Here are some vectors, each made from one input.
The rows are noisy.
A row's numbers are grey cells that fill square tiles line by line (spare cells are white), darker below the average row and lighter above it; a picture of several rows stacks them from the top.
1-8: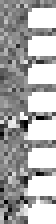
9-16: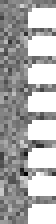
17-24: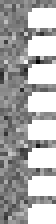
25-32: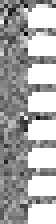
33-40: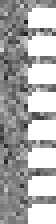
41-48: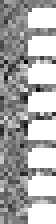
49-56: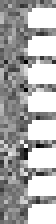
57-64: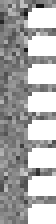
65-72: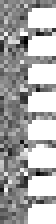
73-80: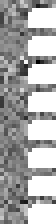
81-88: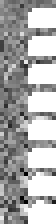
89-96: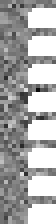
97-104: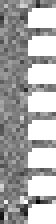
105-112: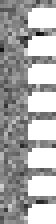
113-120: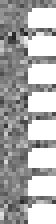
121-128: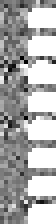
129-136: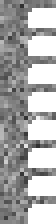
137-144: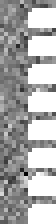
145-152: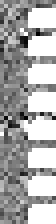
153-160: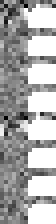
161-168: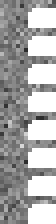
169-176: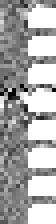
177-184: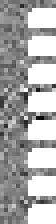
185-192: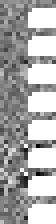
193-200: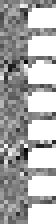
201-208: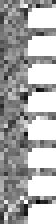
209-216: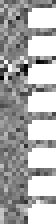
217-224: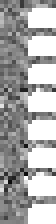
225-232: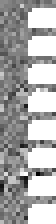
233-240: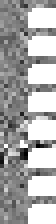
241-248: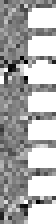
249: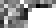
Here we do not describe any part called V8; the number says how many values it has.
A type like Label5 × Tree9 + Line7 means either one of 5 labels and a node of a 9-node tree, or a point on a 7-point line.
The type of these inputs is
(Label10 + Line11) × V8.
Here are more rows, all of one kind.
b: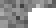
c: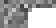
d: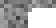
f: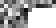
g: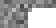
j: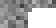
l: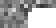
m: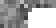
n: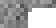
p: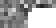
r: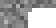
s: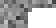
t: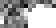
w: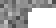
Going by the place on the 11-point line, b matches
g, l and m.
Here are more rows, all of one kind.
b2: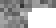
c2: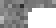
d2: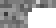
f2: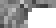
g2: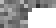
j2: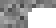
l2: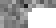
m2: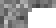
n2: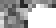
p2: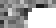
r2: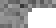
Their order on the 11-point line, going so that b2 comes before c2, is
m2, r2, b2, j2, n2, f2, c2, l2, g2, d2, p2.
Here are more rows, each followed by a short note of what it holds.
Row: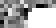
a point on an 11-point line and a value of V8
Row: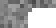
a point on an 11-point line and a value of V8
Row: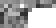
one of 10 labels and a value of V8
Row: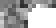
a point on an 11-point line and a value of V8
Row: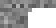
a point on an 11-point line and a value of V8
